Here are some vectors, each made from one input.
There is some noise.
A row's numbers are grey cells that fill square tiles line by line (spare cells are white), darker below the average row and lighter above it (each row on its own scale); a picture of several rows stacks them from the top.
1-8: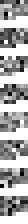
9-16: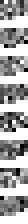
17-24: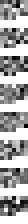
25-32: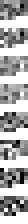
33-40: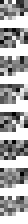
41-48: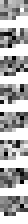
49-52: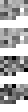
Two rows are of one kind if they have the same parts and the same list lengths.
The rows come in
3 kinds.
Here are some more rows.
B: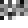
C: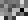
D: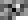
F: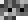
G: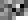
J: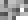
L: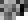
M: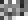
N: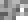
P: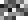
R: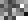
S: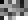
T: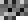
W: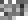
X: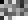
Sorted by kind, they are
B, D, G, L, M, S, W, X
C, F, P, R, T
J, N

